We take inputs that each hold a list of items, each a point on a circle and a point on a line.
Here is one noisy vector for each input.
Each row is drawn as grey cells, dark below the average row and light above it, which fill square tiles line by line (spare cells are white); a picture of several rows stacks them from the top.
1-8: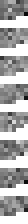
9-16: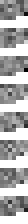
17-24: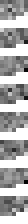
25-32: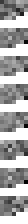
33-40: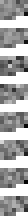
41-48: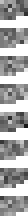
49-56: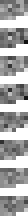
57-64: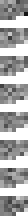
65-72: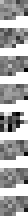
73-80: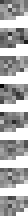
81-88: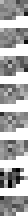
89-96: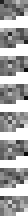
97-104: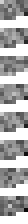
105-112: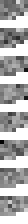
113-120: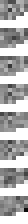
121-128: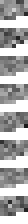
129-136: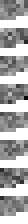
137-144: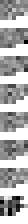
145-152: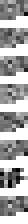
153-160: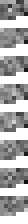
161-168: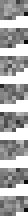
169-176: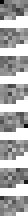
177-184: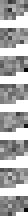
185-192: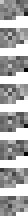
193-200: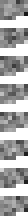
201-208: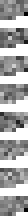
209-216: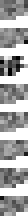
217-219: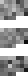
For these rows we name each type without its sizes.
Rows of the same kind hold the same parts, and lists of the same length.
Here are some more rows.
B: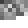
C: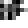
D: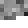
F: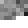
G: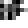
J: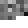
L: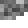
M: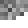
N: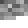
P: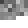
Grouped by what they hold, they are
B, L, M, N, P
C, G
D, F, J

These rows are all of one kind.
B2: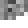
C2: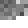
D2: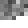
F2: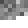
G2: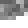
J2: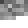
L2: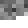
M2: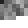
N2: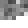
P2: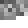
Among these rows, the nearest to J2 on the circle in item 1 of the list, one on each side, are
L2 and M2.
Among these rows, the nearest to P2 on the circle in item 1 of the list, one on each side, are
F2 and M2.
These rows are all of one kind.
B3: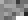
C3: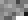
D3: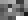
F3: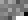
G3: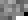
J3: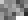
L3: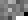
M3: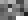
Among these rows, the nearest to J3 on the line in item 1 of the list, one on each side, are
C3 and G3.
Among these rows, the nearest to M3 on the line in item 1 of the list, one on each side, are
D3 and L3.
